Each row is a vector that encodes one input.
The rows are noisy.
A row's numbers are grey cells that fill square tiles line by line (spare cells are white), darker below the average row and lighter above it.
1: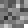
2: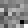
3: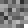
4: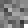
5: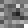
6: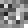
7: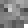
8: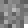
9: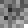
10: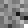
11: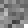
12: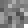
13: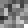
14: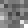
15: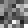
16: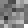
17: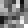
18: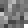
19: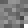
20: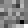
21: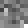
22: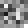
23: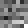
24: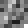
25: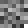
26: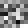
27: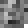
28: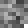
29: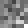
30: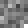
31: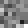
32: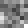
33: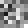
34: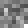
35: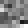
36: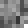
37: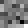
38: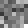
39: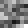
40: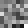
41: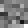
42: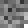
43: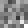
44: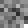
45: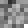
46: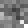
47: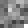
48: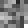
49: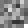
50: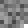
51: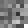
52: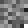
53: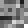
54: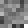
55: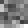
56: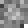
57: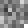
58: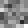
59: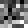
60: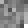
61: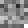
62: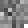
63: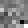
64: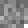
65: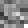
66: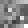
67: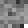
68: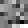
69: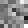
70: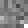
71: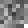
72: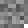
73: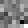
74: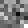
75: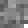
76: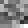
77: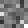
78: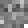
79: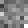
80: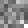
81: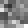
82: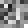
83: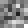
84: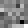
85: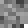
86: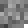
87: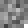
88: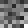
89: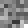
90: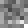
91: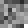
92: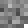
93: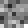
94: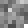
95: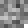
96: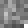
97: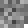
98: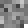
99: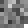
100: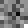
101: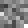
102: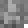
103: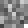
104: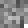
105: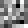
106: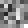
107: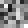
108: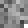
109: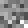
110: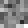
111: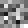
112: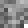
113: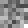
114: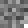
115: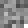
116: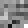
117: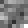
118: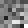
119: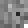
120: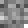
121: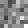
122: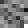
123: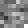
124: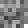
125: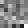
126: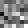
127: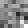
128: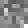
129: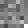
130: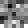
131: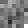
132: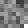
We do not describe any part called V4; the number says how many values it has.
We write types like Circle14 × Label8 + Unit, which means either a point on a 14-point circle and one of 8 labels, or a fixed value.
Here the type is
List3(Bool × V4).
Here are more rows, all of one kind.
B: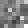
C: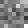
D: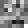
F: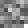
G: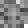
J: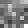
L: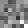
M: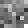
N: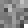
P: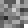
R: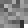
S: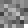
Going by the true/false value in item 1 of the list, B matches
C and L.
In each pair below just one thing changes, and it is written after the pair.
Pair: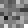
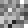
the value of V4 in item 1 of the list
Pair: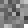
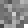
the true/false value in item 1 of the list
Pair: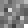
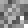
the value of V4 in item 1 of the list
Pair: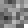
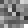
the true/false value in item 1 of the list
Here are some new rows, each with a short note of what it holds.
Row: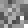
a list of two items
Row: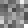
a list of two items
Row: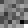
a list of one item
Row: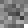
a list of three items
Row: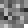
a list of two items
